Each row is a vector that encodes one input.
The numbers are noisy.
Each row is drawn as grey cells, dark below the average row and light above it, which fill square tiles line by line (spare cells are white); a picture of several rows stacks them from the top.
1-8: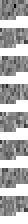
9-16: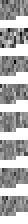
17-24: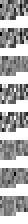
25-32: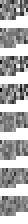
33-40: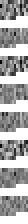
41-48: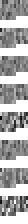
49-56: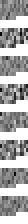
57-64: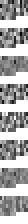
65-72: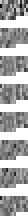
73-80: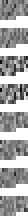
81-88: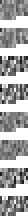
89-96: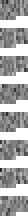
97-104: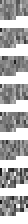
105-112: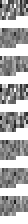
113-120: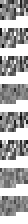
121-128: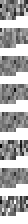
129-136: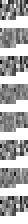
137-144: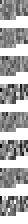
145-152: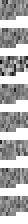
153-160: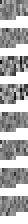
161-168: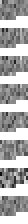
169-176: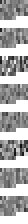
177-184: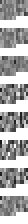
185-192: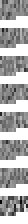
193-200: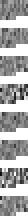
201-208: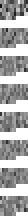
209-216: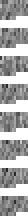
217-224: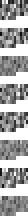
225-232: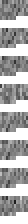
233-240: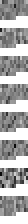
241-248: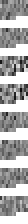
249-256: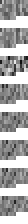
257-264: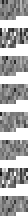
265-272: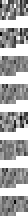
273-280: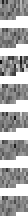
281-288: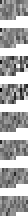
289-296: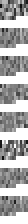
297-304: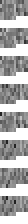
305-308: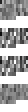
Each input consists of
a true/false value, together with either a point on an 18-point circle, or a point on a 13-point line.
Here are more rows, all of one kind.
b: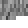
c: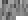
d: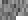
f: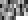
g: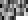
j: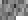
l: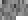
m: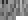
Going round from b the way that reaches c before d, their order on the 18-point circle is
b, c, l, d, j, m, g, f.
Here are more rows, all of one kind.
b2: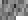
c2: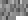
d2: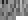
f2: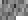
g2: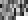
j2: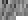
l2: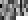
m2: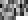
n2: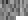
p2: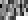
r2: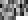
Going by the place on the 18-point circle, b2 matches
f2 and l2.
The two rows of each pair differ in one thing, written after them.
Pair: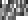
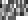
the place on the 13-point line
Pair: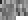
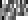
the true/false value
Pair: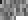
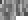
the place on the 13-point line
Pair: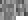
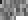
the place on the 13-point line
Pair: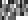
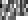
the place on the 13-point line
